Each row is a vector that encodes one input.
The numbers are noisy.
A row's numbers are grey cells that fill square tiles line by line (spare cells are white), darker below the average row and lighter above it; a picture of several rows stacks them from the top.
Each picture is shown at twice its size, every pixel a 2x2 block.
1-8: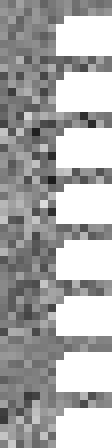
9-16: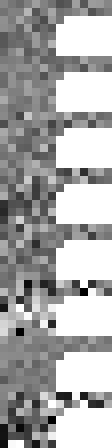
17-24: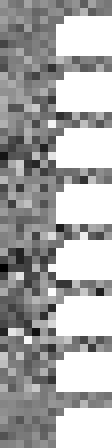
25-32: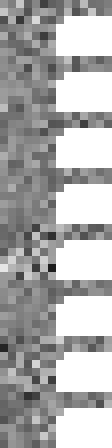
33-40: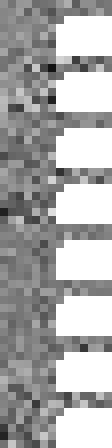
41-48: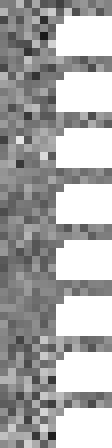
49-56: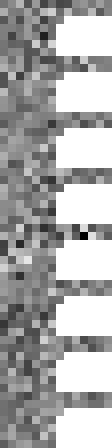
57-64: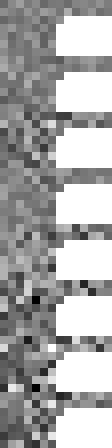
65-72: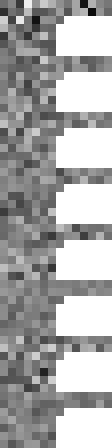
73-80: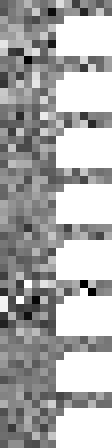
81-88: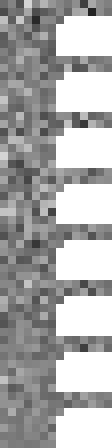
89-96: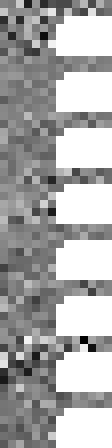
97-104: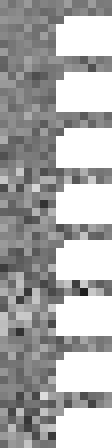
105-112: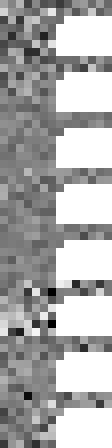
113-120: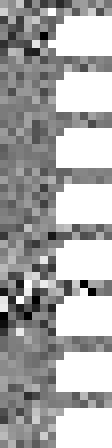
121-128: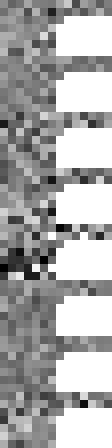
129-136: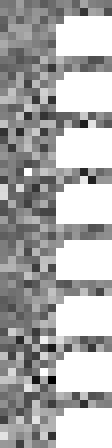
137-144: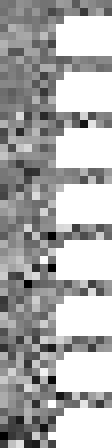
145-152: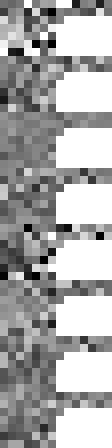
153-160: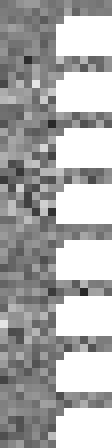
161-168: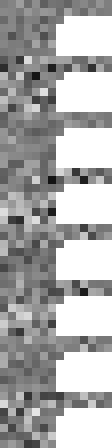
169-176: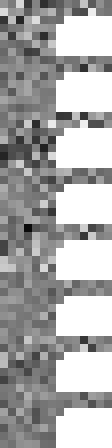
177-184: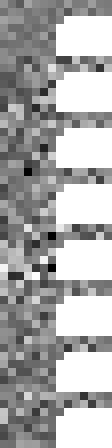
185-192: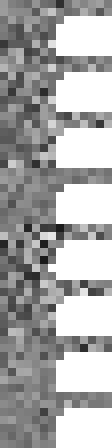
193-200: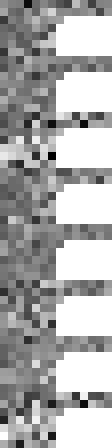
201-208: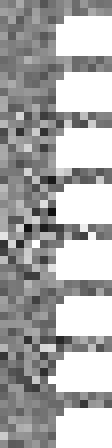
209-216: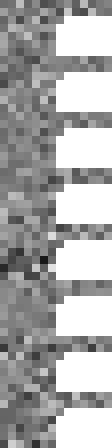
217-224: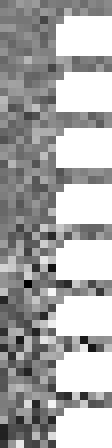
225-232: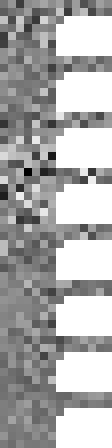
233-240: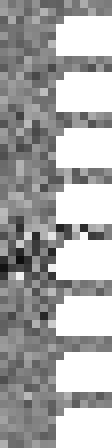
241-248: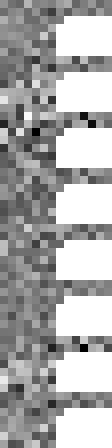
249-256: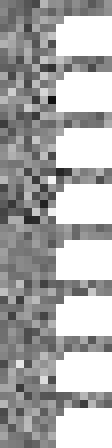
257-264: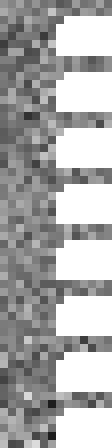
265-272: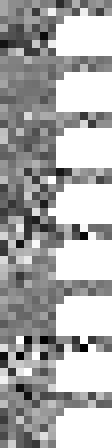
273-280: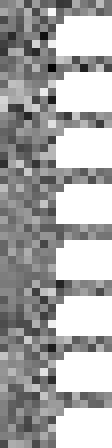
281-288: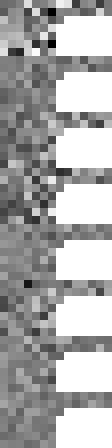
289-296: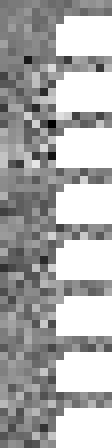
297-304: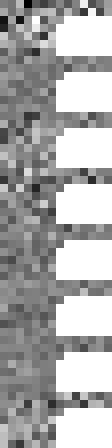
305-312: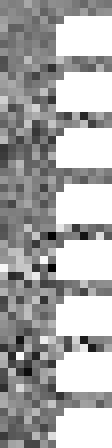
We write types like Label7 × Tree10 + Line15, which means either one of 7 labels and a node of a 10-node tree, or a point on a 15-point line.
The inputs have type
Circle11 + List2(Line12).
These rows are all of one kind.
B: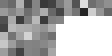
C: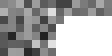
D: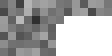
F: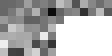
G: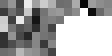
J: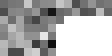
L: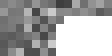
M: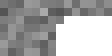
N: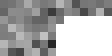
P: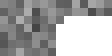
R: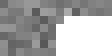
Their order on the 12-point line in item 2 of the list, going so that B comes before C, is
F, D, R, L, P, M, G, B, J, N, C.
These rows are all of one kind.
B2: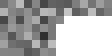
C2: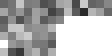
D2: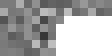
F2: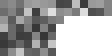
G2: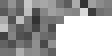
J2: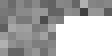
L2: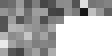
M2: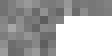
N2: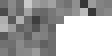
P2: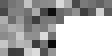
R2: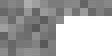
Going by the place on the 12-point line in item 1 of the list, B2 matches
D2, F2 and G2.
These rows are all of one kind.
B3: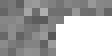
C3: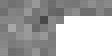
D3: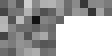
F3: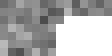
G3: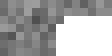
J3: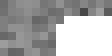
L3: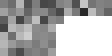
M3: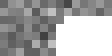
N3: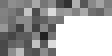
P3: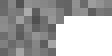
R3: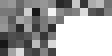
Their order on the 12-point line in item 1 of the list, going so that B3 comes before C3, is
B3, P3, C3, L3, R3, J3, D3, G3, N3, M3, F3.
